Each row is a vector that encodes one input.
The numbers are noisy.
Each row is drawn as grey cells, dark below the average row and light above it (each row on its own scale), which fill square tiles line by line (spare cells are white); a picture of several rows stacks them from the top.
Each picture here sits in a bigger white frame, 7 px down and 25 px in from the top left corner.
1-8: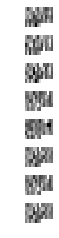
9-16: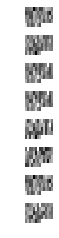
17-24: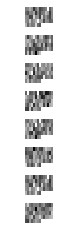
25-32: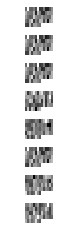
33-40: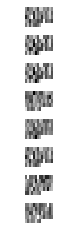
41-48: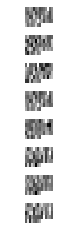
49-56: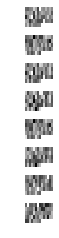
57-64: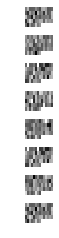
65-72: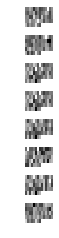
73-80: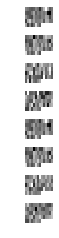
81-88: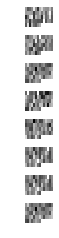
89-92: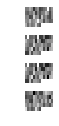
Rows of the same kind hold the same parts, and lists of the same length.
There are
2 kinds of row.
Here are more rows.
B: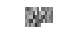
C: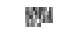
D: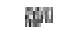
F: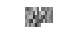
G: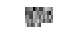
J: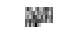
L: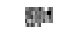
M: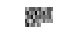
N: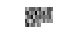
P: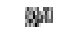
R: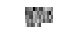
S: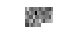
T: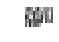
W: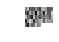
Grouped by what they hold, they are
B, D, F, J, P, T
C, G, L, M, N, R, S, W

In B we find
a point on each of two 3-point lines.
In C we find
a point on a 6-point line.
